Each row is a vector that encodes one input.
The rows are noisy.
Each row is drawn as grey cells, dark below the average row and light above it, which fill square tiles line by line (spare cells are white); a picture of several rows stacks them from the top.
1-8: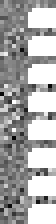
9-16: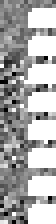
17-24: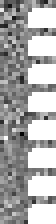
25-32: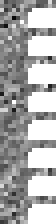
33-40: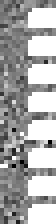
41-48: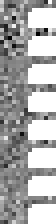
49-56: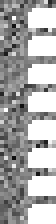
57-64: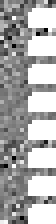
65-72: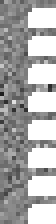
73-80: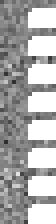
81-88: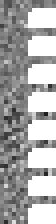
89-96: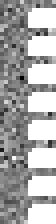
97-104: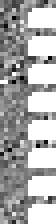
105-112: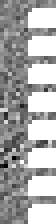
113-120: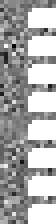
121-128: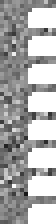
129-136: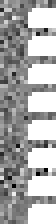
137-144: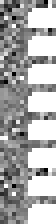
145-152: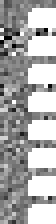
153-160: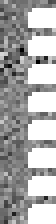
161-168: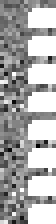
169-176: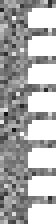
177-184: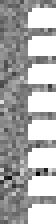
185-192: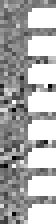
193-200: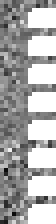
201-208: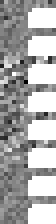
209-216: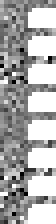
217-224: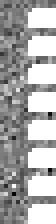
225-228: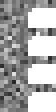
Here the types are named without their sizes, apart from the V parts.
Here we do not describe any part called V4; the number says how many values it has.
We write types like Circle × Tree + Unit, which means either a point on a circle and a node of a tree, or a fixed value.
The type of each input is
Circle + List(Bool × V4).
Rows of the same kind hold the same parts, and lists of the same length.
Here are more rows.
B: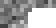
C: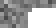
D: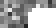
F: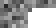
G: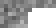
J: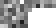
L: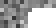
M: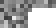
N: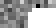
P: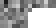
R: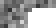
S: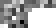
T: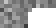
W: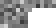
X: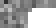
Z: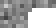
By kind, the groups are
B, G, L, M, X, Z
C, F, R
D, T
J, N, S, W
P

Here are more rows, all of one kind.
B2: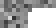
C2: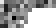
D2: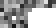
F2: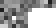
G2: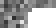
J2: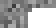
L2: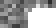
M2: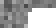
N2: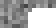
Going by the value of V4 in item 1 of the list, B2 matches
C2 and N2.
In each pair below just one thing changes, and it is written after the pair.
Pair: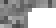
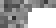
the value of V4 in item 1 of the list
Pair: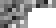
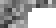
the value of V4 in item 1 of the list
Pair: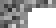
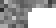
the value of V4 in item 1 of the list
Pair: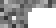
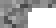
the true/false value in item 1 of the list
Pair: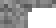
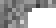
the value of V4 in item 1 of the list
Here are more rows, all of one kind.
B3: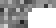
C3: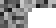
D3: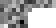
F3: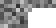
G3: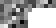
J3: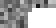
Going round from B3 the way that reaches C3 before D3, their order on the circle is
B3, G3, F3, C3, J3, D3.
